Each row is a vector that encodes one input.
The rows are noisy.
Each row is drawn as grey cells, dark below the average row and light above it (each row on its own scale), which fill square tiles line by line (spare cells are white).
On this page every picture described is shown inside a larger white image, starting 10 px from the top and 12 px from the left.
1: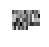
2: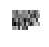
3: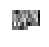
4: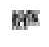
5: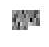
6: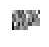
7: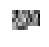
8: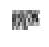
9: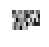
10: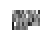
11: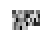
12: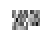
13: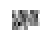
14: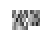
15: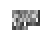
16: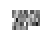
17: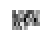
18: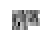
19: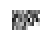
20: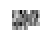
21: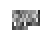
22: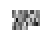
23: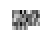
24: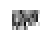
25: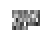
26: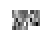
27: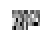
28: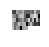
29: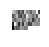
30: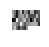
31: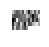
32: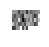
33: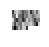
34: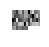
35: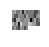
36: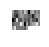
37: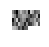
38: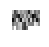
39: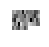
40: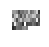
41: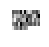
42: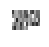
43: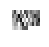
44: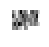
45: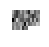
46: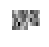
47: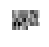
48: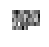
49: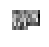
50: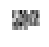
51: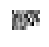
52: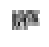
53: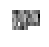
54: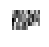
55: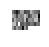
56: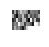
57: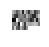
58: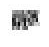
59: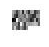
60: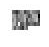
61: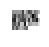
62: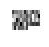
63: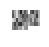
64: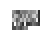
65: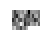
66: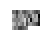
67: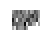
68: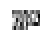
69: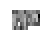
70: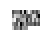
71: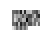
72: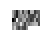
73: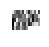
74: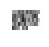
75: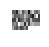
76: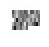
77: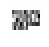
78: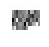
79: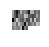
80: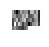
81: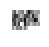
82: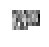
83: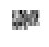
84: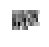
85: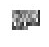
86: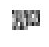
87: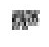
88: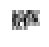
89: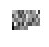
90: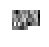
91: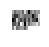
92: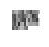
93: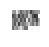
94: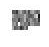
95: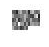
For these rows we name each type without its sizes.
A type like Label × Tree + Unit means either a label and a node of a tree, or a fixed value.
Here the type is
Label.
